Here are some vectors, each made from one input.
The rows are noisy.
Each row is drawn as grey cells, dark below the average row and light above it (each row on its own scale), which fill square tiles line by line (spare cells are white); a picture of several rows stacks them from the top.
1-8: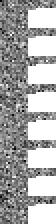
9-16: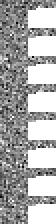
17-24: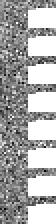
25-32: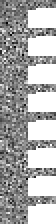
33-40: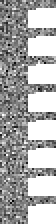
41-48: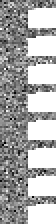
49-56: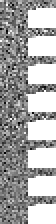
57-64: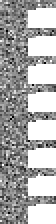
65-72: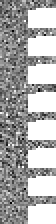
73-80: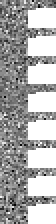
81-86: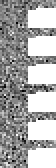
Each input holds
either a point on a 5-point line, or a node of each of two 8-node trees.
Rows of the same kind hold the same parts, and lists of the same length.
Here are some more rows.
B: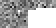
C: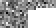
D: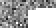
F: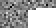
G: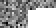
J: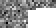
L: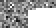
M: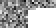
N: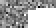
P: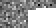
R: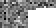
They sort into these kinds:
B, C, F, G, J, N, P, R
D, L, M

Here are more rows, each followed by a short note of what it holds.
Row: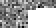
a node of each of two 8-node trees
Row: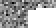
a node of each of two 8-node trees
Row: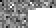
a point on a 5-point line
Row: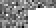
a node of each of two 8-node trees
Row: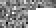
a node of each of two 8-node trees
